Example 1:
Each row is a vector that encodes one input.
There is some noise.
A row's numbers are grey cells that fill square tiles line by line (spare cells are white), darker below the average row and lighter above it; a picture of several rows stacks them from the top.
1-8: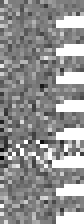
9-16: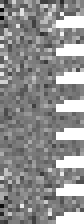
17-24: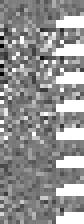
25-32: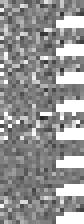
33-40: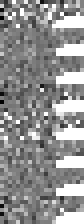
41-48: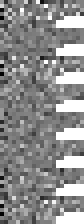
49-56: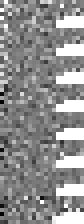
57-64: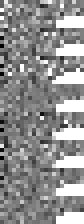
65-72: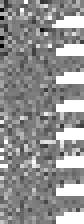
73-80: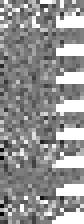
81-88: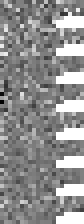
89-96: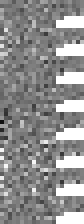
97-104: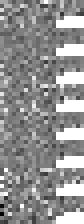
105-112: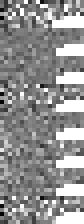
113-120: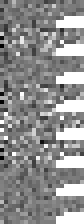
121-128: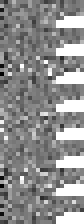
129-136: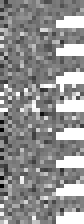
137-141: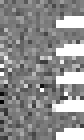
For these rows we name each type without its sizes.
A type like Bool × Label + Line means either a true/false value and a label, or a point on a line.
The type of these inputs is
List(Line).
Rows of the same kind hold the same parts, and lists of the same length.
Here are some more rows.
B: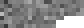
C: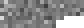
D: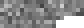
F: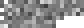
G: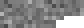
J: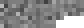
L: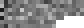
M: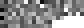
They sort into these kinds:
B, G, L
C, D, F, J
M

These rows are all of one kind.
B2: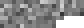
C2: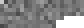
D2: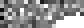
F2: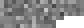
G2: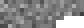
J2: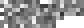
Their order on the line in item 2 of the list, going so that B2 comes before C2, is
B2, F2, C2, J2, D2, G2.
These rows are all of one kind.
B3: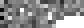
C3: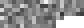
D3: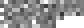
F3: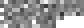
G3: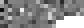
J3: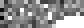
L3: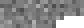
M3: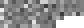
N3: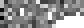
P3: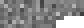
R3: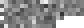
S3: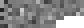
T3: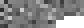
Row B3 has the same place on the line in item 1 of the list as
G3, N3, R3 and T3.
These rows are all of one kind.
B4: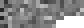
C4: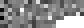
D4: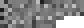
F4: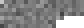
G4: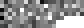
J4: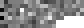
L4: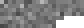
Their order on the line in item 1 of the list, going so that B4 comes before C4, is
B4, J4, F4, L4, C4, G4, D4.
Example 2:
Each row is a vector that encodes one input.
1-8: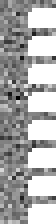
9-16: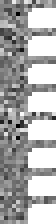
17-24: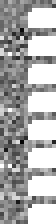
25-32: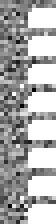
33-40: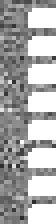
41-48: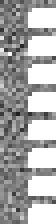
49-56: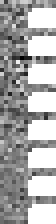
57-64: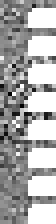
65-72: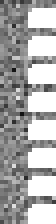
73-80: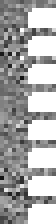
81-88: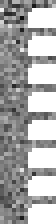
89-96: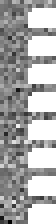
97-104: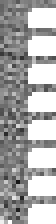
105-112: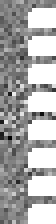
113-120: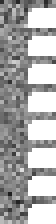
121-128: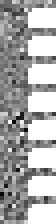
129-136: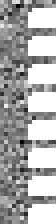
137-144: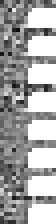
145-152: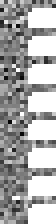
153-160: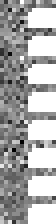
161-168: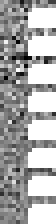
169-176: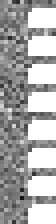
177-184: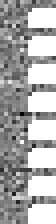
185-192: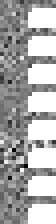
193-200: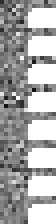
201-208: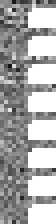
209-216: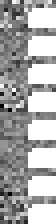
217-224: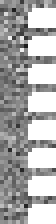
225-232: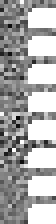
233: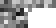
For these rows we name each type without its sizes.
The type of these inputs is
Line × Tree.
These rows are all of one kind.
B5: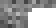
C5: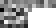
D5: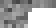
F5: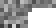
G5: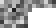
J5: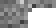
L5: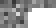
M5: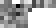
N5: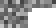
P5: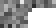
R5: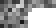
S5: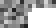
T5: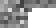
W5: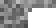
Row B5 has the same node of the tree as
C5, N5, R5 and S5.
